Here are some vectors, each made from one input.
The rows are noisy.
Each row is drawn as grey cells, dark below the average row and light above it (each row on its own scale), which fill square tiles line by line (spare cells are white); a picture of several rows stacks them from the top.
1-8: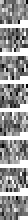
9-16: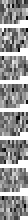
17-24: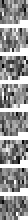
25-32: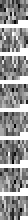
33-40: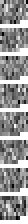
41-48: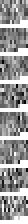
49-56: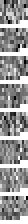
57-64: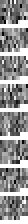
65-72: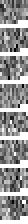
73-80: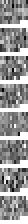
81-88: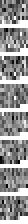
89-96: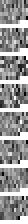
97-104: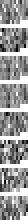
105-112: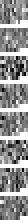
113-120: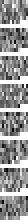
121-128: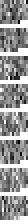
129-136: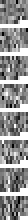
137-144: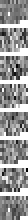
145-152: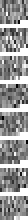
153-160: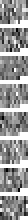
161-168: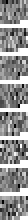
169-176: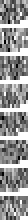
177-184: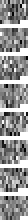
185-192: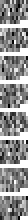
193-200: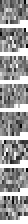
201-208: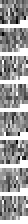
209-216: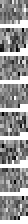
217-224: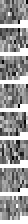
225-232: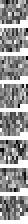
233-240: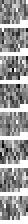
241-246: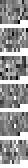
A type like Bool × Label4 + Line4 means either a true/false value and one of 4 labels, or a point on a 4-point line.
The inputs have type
Bool × Bool × Bool × Tree11 + Tree7.
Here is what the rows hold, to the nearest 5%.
About 30% of them hold a node of a 7-node tree. The rest hold a node of an 11-node tree and three true/false values.
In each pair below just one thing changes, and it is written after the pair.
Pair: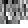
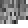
the node of the tree
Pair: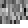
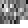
one of the three true/false values
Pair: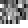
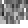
one of the three true/false values
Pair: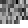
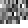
one of the three true/false values
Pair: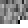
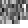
the node of the tree
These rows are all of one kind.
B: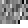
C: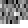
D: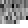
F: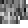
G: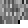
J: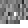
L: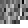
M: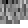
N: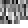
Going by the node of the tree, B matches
G, J and L.
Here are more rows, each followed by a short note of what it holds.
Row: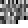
a node of an 11-node tree and three true/false values
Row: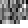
a node of an 11-node tree and three true/false values
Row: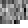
a node of an 11-node tree and three true/false values
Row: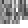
a node of a 7-node tree
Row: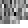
a node of a 7-node tree
